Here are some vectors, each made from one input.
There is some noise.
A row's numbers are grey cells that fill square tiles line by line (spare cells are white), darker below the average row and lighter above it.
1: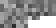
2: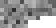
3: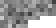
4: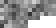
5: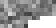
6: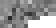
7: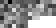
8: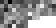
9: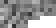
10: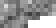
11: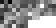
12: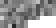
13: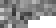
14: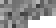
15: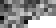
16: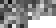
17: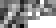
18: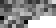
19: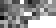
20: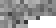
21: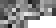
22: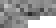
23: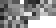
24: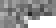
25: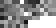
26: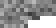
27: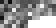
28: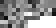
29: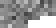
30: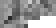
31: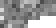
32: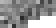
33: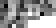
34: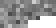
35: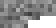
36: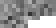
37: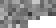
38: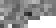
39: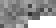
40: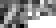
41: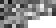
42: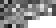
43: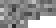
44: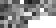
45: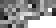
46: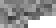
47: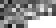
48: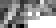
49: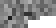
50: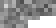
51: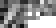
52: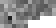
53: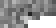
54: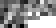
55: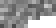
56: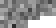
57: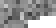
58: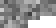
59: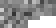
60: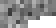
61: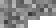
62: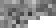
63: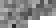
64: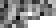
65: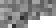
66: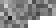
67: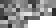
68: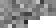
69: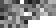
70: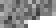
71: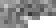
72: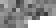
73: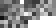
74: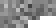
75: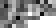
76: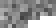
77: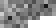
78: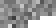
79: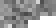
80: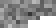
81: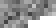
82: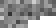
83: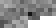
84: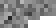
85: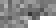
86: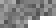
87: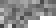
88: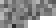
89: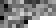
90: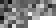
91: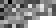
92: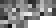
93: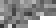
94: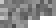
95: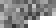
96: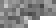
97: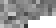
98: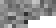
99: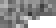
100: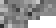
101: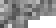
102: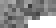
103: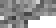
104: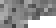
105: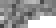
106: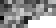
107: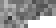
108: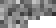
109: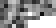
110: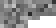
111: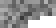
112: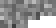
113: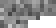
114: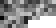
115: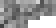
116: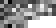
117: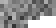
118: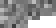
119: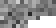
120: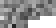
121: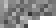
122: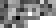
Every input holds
either a node of a 7-node tree, or a node of a 9-node tree and a true/false value.
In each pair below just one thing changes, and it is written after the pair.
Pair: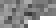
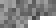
the node of the tree
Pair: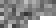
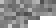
the node of the tree
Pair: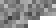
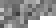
the true/false value
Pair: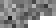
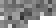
the true/false value
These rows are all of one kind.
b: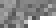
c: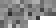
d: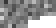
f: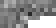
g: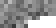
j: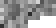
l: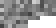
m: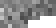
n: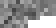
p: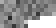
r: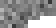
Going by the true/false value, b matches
f, g, n and p.
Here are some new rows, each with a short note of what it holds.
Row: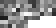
a node of a 7-node tree
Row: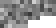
a node of a 9-node tree and a true/false value
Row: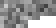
a node of a 9-node tree and a true/false value
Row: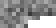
a node of a 9-node tree and a true/false value
